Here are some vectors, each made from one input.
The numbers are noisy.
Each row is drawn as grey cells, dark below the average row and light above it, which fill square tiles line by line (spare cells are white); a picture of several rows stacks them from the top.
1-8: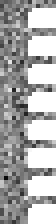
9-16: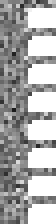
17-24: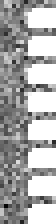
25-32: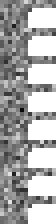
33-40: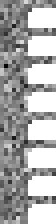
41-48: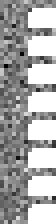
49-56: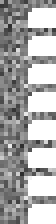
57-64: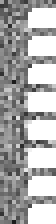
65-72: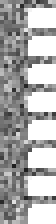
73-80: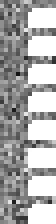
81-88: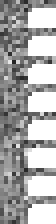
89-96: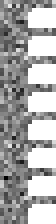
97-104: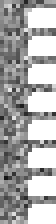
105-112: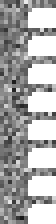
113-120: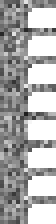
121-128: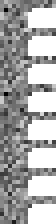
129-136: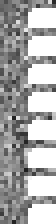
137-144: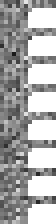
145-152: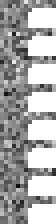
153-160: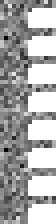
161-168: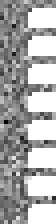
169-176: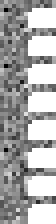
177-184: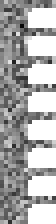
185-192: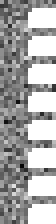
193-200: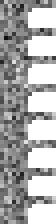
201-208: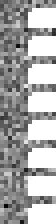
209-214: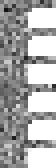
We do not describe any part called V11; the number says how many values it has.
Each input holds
either a node of an 18-node tree, or three true/false values, or a value of V11.
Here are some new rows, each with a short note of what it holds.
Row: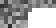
a value of V11
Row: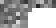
a value of V11
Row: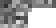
a value of V11
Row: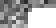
a value of V11
